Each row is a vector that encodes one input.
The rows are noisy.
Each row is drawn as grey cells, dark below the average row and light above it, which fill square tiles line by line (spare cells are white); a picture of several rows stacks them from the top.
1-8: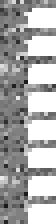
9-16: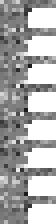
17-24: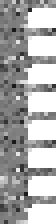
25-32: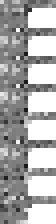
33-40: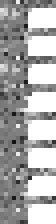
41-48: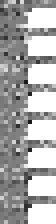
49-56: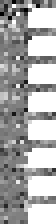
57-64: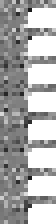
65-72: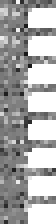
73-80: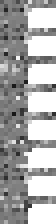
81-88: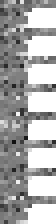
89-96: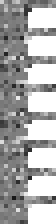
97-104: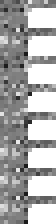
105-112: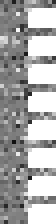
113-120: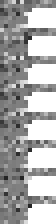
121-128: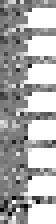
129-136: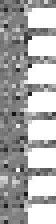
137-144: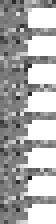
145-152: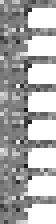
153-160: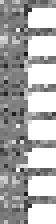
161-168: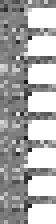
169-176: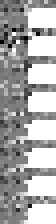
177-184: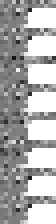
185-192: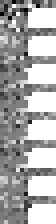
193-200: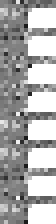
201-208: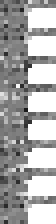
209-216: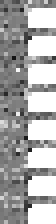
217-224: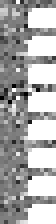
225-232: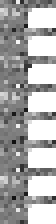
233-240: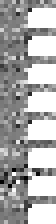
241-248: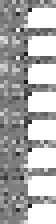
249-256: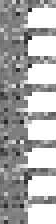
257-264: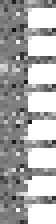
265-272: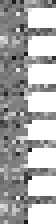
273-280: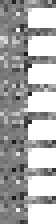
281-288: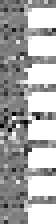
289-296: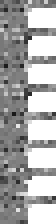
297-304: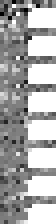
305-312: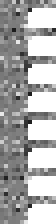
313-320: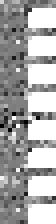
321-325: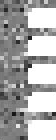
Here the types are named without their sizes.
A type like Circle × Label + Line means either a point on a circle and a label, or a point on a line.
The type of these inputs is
Circle + Unit.
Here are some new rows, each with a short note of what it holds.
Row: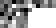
a fixed value
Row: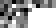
a fixed value
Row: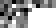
a fixed value
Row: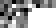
a fixed value
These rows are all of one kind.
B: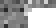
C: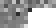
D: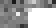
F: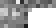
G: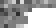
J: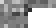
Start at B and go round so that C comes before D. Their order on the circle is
B, G, C, J, F, D.
